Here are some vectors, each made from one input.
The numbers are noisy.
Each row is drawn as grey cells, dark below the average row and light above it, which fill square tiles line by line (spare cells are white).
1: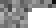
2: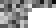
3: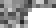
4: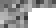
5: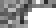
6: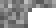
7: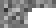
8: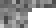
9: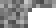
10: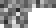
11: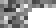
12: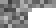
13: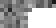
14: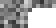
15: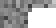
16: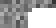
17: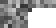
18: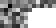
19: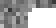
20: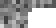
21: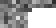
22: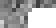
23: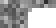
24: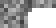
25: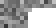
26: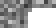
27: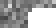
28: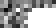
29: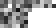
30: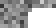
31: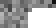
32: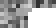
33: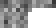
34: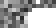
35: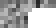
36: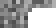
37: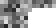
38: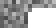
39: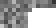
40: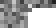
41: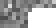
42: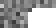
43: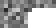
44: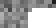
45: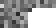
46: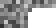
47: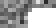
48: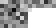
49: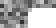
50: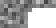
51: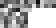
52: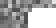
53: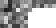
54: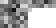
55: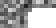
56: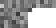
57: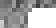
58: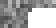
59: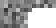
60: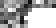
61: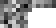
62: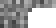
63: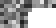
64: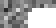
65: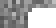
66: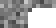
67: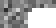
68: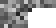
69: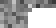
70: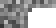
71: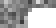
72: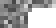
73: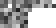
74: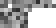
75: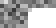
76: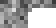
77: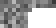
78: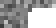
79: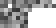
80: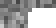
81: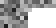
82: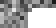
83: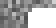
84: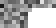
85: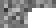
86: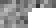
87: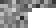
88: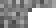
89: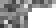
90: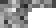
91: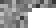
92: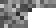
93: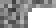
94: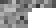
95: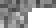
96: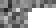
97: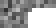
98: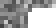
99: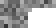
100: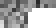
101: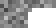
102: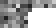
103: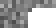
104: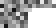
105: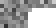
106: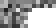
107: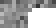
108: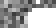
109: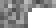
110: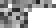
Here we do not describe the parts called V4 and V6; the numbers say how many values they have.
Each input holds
either a point on a 5-point line, or a true/false value and a value of V4, or a value of V6.
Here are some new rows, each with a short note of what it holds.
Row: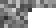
a point on a 5-point line
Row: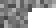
a point on a 5-point line
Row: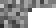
a point on a 5-point line
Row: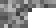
a point on a 5-point line
